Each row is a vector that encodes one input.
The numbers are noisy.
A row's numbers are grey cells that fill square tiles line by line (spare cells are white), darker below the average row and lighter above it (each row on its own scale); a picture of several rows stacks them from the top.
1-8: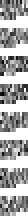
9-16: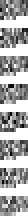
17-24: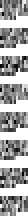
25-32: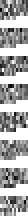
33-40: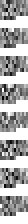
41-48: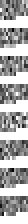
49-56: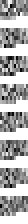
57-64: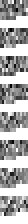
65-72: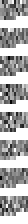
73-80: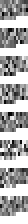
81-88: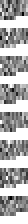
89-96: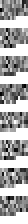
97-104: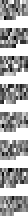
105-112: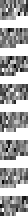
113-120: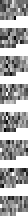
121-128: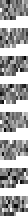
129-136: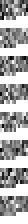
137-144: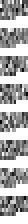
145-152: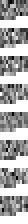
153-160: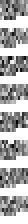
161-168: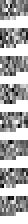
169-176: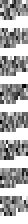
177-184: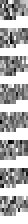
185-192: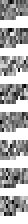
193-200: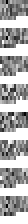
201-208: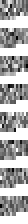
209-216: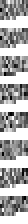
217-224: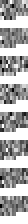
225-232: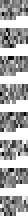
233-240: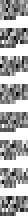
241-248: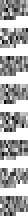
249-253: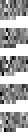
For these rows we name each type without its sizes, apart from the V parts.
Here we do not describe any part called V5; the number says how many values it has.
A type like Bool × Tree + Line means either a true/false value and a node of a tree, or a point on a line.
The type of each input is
Bool × Bool × Bool × Bool × (Line + V5).
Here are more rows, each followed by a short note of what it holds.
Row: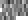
a point on a line and four true/false values
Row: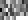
four true/false values and a value of V5
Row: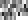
a point on a line and four true/false values
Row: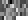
a point on a line and four true/false values
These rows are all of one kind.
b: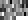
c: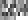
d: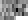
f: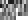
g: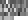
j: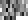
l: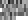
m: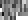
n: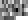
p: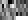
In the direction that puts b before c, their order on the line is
l, p, g, j, m, b, f, c, n, d.
